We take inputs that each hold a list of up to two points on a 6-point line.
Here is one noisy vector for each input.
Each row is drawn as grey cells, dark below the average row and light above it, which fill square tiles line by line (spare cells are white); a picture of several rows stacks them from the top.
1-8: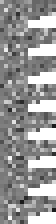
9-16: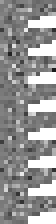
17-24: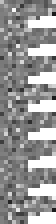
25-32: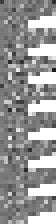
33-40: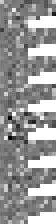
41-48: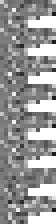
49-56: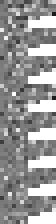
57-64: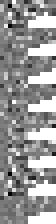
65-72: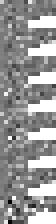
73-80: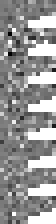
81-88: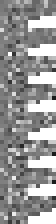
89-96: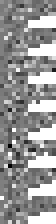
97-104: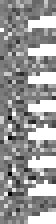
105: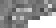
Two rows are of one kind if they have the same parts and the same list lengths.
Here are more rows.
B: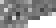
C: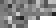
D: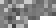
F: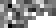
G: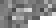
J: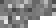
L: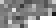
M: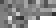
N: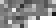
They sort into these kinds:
B, D, G, J
C, L, M, N
F

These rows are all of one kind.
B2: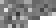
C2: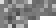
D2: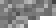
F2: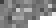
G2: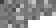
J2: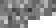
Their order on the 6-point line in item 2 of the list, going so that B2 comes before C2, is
B2, F2, G2, D2, C2, J2.
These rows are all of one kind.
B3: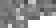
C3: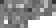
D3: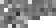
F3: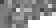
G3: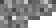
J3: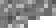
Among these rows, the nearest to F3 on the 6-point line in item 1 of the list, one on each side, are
B3 and G3.
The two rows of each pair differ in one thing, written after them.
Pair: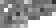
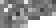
the place on the 6-point line in item 2 of the list
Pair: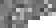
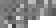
the place on the 6-point line in item 2 of the list
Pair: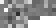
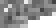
the place on the 6-point line in item 2 of the list
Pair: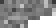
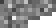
the place on the 6-point line in item 2 of the list
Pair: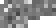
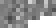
the place on the 6-point line in item 1 of the list
